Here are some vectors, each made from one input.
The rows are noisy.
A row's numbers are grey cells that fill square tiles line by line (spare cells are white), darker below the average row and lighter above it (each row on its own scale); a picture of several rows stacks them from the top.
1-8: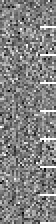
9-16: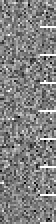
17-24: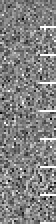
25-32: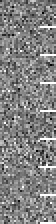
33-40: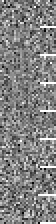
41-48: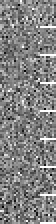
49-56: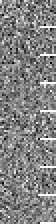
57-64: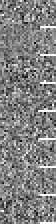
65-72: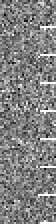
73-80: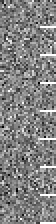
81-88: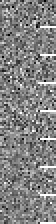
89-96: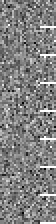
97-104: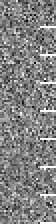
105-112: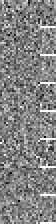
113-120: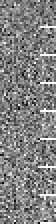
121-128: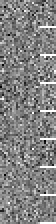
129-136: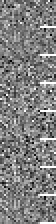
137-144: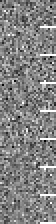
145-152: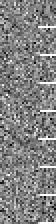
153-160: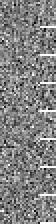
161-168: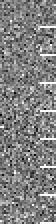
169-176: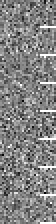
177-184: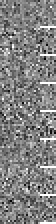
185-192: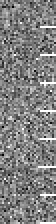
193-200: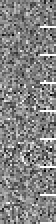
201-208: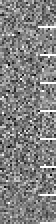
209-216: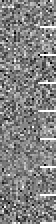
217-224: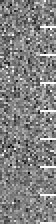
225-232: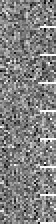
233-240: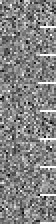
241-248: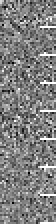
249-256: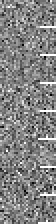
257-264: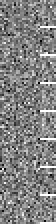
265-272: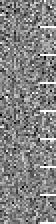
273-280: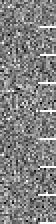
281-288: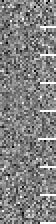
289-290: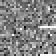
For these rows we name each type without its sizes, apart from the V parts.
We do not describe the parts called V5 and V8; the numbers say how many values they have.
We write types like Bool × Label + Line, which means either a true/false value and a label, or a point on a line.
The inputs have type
Bool × Label + Line + V5 × V8.
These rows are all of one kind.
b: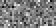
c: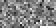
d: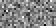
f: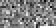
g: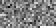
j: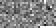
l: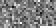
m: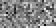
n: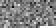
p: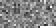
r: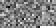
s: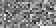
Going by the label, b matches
j, l, n and p.
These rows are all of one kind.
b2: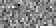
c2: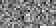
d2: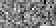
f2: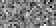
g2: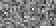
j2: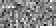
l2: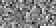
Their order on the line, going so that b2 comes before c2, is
l2, f2, b2, c2, j2, d2, g2.
